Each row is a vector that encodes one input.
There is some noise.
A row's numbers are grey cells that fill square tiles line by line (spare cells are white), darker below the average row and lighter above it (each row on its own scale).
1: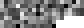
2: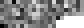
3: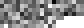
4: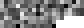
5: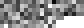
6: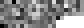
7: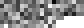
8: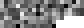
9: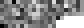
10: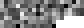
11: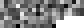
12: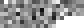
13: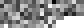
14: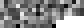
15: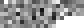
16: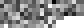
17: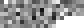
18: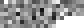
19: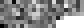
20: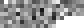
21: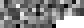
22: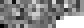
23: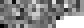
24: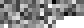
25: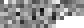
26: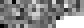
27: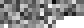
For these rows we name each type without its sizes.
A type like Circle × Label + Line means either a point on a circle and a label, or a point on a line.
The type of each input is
Label.
